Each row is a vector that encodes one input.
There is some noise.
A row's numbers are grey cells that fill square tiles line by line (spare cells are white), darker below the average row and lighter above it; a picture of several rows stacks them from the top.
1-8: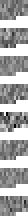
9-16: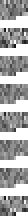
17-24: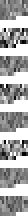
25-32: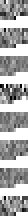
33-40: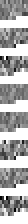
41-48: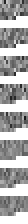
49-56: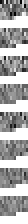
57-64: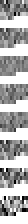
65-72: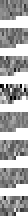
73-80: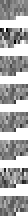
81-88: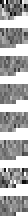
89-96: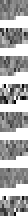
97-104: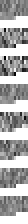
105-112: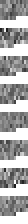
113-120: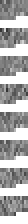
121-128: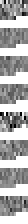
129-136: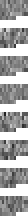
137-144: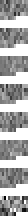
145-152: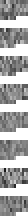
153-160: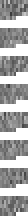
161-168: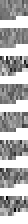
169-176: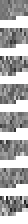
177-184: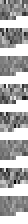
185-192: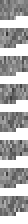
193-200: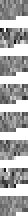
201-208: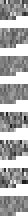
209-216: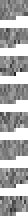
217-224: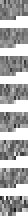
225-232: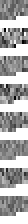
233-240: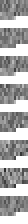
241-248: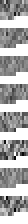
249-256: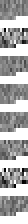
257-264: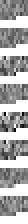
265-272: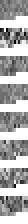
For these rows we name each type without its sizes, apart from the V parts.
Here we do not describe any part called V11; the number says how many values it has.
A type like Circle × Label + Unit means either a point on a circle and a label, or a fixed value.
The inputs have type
Bool × V11 + Label.
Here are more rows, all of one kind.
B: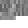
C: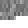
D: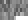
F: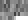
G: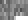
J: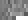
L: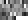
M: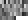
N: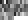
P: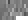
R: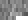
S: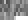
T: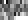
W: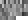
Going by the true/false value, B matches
C, F, M and W.
